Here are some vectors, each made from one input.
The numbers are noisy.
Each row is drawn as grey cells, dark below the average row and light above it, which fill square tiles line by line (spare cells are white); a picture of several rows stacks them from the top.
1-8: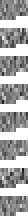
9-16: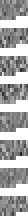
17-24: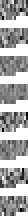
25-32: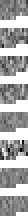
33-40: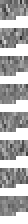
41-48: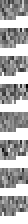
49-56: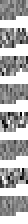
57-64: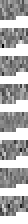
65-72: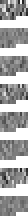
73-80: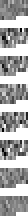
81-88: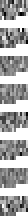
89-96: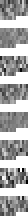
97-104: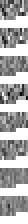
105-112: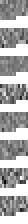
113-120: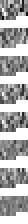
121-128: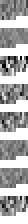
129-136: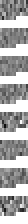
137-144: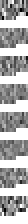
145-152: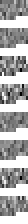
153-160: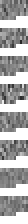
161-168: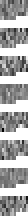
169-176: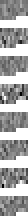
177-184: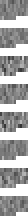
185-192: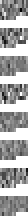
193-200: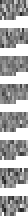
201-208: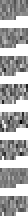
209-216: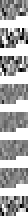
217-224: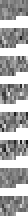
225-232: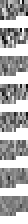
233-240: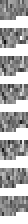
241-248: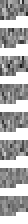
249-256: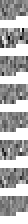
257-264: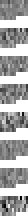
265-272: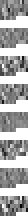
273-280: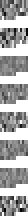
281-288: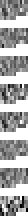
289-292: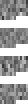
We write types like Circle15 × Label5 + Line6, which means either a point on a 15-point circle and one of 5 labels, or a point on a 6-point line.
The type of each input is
(Circle8 + Circle10) × Circle10.
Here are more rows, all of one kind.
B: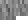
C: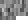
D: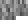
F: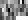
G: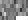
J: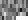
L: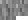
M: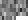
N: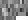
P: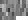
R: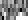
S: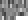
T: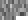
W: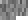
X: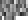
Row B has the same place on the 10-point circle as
F, L, R and T.
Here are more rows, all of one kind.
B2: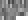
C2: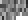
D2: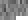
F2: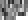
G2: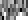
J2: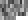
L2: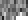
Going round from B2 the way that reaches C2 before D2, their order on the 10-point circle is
B2, L2, C2, G2, J2, F2, D2.
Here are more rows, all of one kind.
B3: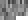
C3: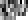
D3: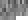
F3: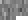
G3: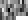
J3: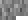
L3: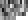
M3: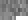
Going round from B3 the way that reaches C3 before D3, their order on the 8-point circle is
B3, J3, C3, F3, M3, G3, D3, L3.
